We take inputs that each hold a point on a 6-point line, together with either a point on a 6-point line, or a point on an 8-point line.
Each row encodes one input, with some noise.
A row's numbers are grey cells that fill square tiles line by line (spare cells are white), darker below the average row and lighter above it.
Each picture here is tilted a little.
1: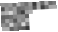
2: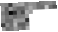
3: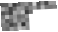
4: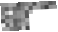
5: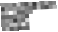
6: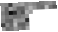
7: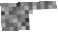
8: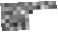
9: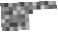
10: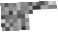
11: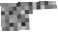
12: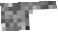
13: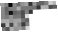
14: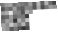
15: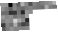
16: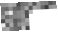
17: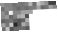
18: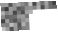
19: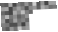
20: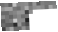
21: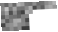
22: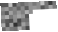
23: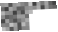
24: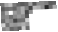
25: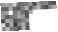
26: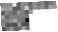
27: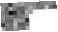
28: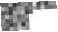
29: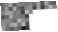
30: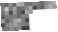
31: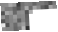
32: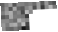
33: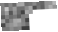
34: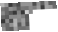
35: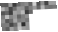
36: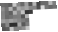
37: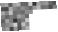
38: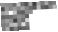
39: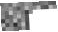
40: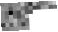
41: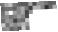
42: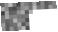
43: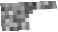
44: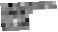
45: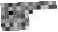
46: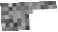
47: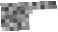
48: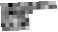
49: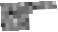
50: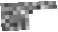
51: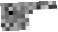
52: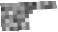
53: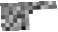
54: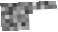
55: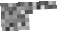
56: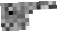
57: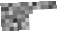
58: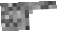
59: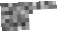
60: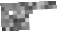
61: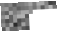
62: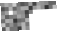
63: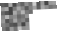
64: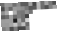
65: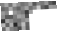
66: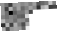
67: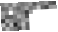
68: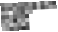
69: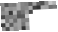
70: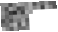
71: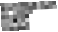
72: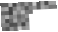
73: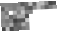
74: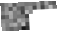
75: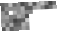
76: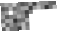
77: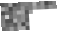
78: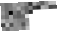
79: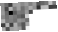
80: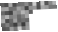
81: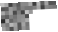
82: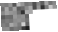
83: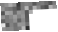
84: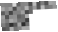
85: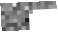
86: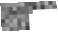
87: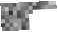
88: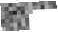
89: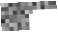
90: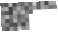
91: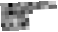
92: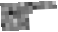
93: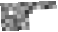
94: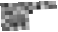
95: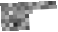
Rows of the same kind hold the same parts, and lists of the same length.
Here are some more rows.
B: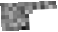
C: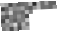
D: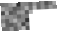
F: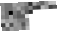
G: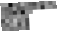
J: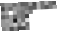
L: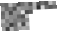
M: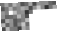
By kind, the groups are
B, C, F, G, J
D, L, M

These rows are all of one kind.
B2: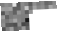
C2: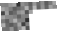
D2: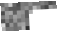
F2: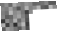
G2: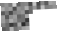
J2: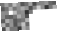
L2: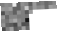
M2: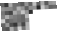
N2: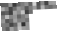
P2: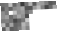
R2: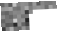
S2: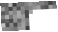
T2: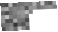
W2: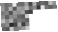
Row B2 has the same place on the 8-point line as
G2, L2 and W2.
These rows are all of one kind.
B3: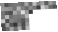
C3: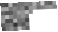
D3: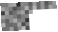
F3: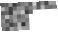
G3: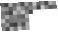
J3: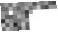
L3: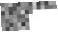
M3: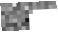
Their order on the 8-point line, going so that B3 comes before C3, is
B3, C3, G3, F3, L3, D3, M3, J3.
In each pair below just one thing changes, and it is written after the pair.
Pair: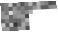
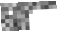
the place on the 8-point line
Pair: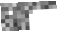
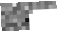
the place on the 6-point line
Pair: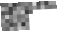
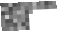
the place on the 6-point line
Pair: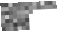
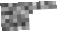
the place on the 6-point line
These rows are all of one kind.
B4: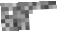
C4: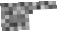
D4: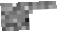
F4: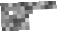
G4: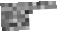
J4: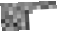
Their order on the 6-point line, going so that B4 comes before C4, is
F4, B4, J4, D4, G4, C4.
